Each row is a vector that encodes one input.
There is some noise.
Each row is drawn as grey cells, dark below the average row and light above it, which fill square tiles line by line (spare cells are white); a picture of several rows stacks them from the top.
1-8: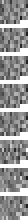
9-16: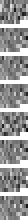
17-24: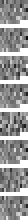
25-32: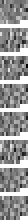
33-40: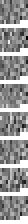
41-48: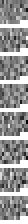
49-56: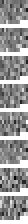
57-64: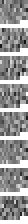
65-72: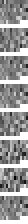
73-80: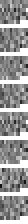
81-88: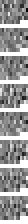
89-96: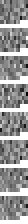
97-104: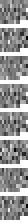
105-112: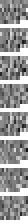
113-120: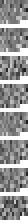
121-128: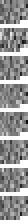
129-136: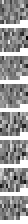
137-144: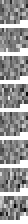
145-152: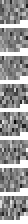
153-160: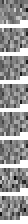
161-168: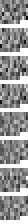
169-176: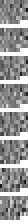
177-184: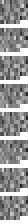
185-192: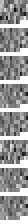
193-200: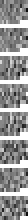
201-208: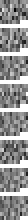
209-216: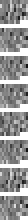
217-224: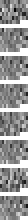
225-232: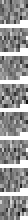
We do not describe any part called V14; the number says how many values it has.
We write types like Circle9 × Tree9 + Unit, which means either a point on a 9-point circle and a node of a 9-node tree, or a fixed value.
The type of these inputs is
Bool × V14 + Tree9 + Unit.
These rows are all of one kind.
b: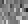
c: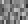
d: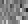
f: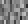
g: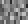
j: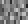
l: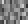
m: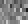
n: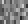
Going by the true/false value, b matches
d and m.
